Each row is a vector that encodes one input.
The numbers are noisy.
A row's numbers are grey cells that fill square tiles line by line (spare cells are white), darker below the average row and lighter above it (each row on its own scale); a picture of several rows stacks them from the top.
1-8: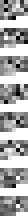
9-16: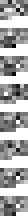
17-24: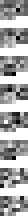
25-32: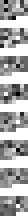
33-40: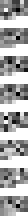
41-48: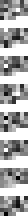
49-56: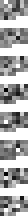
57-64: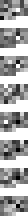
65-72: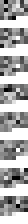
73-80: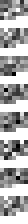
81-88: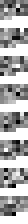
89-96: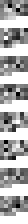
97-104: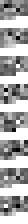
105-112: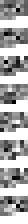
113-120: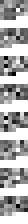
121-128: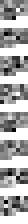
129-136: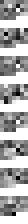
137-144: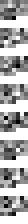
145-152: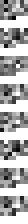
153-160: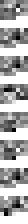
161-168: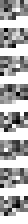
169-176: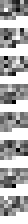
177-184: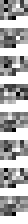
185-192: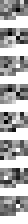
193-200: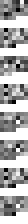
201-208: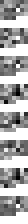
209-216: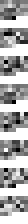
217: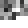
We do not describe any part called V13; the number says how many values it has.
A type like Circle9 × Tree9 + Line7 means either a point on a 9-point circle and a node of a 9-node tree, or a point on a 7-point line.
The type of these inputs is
Bool × (Line8 + V13).
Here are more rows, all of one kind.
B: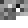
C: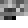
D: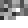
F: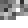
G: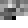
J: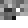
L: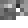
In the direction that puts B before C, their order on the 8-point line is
L, D, B, F, J, C, G.
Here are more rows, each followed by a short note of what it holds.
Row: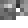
a point on an 8-point line and a true/false value
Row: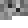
a true/false value and a value of V13
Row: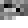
a true/false value and a value of V13
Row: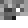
a point on an 8-point line and a true/false value
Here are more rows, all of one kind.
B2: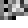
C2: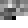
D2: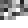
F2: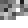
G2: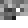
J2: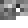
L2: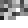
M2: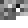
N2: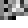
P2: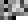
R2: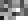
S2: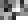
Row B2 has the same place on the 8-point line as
C2, N2 and P2.
